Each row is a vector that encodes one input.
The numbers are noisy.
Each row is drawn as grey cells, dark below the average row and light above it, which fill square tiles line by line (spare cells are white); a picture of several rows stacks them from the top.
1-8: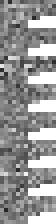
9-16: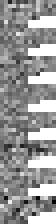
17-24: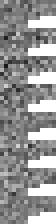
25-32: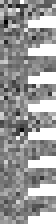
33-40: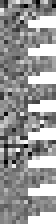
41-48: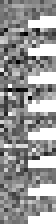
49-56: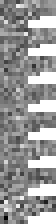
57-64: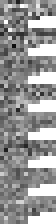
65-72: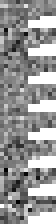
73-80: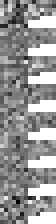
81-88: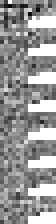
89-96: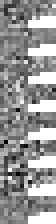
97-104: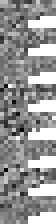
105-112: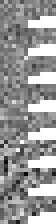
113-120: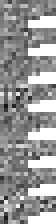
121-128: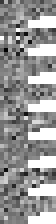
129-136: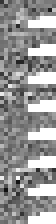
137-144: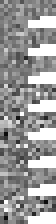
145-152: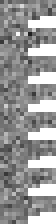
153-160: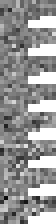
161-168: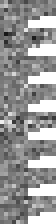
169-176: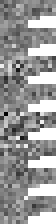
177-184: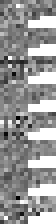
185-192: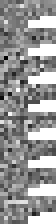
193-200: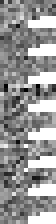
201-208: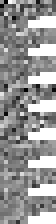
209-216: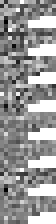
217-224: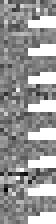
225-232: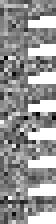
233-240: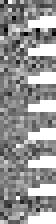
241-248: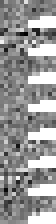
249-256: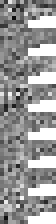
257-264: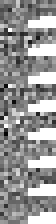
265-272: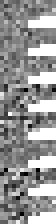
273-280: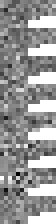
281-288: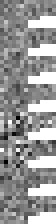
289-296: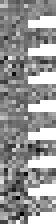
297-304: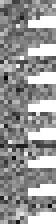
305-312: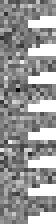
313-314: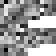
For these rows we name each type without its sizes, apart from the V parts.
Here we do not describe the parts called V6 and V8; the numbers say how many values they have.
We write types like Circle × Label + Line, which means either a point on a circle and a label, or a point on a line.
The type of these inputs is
Bool × (Line + V8) + V6.
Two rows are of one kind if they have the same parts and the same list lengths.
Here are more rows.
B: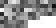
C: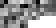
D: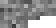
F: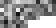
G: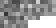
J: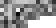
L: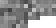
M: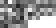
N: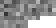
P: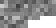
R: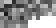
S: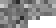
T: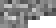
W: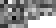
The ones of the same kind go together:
B, C, F, J, M, W
D, L, P, R, S, T
G, N

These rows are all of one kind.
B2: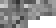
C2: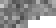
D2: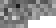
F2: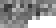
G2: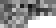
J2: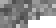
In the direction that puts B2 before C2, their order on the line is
D2, B2, G2, C2, F2, J2.
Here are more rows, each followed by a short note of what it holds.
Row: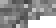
a point on a line and a true/false value
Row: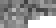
a point on a line and a true/false value
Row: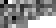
a value of V6
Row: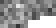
a true/false value and a value of V8
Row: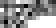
a value of V6
